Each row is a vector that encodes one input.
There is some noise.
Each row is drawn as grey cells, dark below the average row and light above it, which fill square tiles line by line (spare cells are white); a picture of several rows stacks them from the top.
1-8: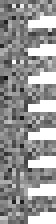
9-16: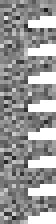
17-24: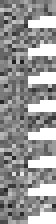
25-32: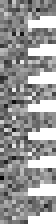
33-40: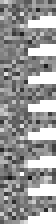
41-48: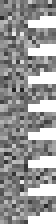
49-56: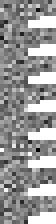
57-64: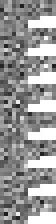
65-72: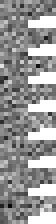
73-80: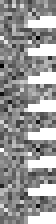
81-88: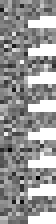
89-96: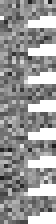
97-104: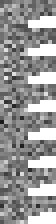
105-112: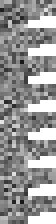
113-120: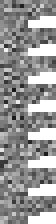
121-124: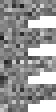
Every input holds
four true/false values, together with either a point on an 11-point circle, or a fixed value.
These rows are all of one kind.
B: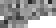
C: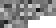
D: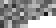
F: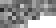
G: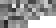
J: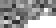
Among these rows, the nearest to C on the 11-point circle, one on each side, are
D and F.
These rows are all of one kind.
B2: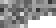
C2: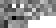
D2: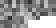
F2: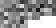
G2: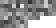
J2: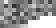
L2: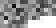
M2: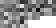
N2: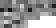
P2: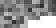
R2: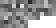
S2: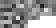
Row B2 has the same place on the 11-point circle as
F2, J2, L2 and M2.
